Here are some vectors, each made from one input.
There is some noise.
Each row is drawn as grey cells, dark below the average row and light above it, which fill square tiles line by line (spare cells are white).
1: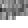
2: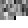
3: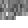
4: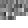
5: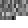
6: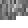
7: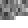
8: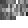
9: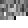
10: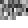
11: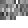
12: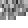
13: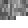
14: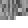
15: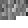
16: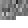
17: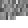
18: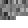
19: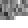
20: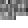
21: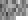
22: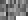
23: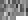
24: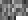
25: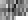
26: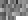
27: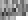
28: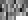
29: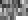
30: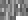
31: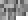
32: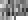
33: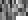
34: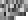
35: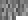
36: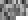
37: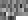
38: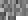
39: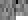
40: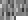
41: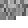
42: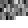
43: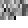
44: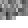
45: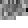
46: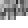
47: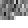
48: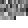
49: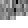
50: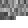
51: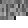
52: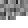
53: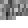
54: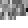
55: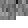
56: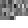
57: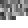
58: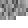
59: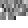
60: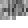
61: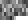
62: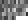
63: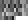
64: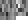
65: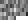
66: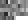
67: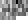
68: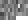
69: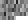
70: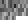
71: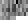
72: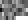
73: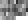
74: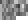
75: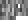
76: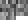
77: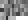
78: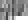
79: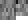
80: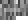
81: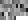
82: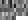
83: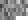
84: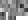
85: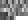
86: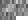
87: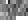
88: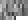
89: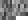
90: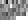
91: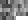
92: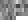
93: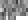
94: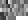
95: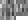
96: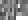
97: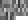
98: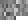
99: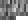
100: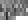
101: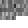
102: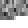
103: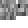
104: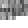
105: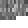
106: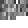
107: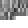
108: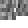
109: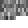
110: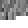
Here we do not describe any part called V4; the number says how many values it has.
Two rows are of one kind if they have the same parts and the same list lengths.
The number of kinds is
2.
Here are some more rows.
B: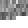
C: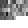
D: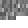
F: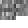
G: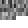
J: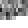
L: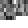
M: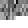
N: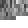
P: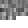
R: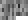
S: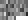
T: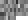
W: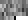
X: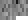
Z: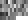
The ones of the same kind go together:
B, C, J, L, N, P, R, S, W, Z
D, F, G, M, T, X

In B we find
a point on a 7-point line, a node of a 7-node tree and a value of V4.
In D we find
a point on a 7-point line and a value of V4.
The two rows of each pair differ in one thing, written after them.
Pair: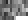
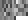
the place on the 7-point line
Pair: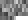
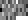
the place on the 7-point line
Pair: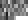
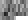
the place on the 7-point line
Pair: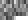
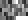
the place on the 7-point line
